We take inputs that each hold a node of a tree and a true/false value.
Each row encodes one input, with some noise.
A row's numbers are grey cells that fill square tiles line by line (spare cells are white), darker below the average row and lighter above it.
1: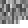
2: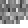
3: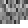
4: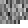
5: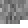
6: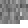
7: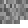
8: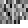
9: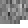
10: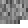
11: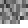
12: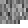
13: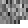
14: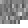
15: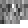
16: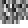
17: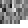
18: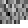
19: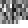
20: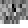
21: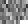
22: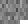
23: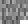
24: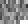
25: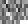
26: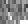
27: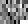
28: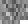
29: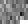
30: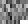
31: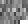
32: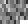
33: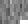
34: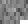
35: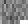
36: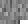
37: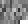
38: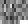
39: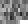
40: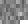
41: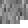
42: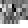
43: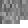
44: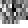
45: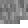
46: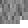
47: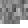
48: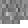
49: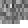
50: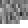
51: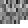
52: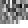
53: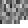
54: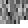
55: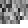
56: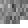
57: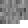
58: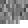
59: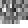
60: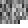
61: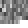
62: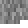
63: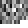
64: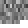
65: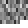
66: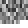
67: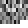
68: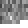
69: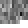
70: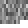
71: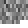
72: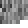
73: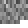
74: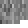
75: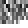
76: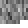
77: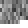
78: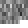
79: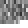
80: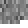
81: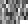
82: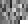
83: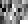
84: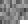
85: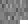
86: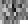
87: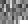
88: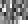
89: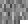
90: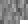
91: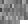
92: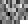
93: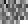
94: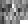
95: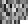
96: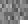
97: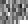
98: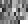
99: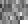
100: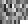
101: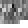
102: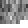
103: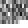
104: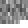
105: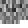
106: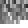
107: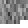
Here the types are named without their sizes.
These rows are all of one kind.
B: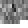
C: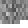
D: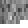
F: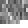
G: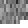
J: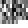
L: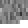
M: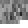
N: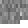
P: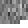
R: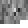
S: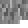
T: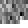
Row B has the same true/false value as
C, N and P.
